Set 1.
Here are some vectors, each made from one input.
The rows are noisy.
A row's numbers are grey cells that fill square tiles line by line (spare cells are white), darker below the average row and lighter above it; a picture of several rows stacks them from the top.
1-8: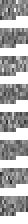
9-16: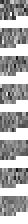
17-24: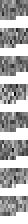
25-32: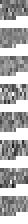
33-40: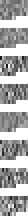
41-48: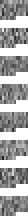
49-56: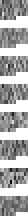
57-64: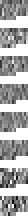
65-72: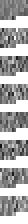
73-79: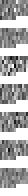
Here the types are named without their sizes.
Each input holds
four true/false values.
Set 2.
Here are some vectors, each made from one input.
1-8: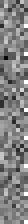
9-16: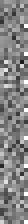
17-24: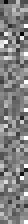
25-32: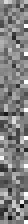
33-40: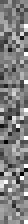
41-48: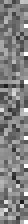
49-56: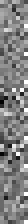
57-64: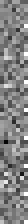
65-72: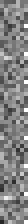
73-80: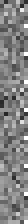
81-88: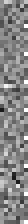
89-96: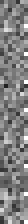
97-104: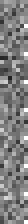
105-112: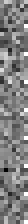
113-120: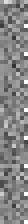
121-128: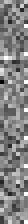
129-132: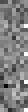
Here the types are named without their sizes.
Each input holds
a point on a circle.
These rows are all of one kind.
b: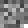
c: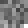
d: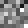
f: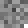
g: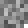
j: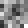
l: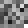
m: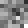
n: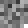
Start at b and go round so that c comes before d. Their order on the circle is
b, c, n, l, j, m, f, g, d.
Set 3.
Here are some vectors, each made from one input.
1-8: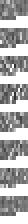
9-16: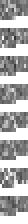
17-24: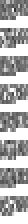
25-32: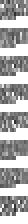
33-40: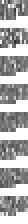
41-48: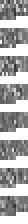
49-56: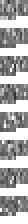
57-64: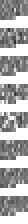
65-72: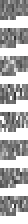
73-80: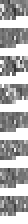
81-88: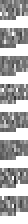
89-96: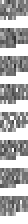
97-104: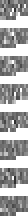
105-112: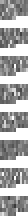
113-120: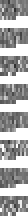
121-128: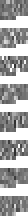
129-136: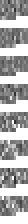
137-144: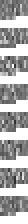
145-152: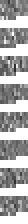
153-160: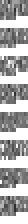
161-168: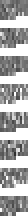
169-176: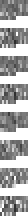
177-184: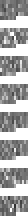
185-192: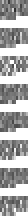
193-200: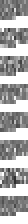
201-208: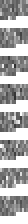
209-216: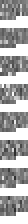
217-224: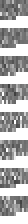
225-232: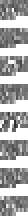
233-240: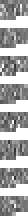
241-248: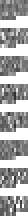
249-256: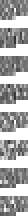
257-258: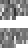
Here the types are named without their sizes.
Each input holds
four true/false values.
